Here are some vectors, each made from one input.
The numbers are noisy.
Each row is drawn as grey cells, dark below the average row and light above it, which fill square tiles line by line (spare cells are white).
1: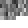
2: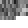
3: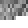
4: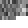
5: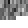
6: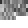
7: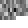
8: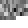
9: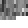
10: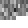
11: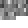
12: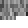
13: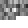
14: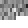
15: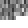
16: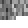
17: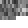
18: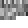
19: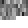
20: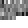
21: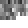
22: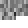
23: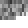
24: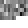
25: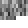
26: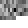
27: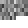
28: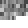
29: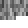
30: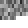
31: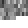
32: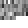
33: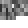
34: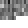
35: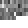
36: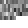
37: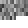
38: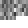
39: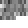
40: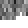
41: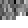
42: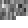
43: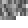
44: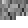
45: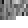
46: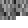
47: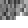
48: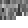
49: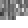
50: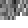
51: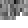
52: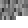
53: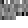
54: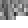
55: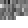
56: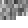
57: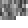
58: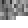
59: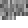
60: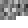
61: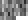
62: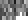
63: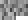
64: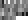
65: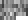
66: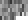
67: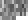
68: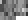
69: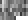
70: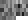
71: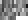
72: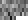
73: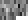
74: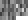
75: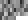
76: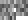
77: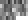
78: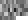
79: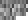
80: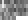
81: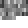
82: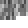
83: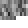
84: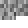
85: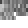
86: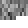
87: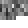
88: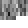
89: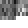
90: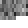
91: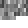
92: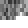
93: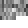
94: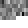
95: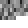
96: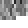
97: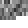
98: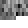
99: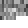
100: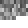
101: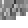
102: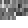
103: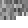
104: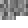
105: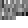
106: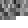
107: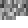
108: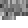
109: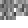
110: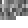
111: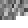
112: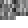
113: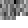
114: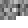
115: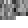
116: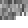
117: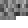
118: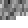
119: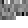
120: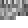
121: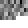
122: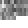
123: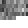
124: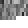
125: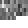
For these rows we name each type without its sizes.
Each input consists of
a label, together with either a point on a circle, or a node of a tree.
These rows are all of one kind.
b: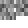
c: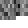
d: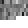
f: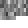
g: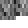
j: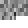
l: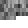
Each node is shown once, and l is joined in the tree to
d and f.
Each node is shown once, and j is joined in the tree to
b and f.
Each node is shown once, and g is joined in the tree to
c.
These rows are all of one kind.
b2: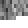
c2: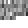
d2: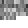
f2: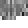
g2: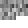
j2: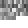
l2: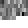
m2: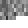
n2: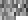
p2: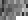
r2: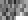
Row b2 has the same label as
m2 and r2.
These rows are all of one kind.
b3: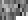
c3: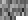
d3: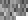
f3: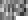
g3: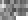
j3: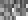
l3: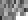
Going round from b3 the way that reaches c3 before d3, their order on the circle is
b3, c3, d3, g3, f3, j3, l3.
